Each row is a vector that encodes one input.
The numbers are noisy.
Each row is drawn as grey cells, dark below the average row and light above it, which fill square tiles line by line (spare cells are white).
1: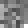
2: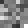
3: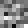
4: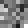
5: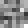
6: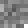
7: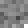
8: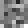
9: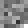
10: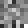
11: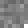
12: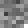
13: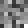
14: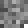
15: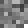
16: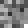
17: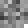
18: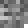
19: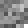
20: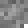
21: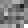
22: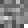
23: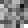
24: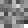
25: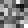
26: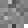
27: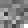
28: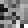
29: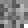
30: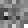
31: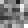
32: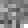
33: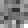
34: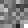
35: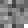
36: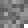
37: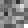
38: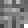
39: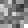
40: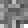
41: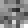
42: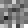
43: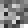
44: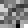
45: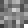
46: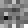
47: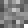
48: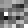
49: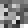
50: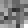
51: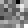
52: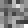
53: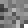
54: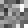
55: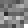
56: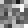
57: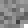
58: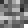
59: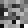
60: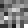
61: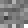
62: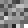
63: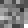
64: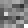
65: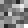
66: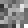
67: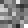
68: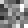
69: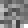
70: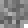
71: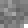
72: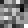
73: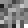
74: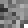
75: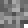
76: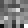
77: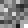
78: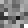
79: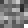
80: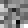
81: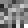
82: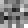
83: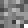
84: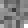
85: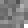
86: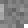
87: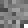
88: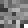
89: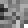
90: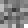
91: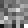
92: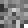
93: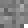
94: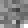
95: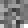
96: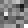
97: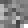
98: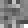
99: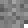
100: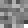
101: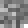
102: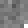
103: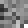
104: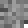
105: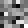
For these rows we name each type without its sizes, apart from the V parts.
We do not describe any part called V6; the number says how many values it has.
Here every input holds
a true/false value and a value of V6, together with either a fixed value, or a node of a tree.
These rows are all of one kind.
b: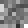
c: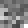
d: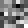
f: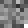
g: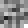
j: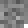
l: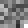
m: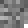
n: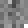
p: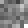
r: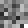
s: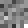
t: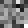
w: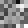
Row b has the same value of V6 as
f, g, j and t.
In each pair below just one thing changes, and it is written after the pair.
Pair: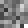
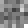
the value of V6
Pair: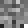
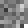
the value of V6
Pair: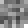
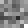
the node of the tree
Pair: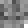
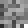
the node of the tree
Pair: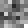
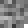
the value of V6
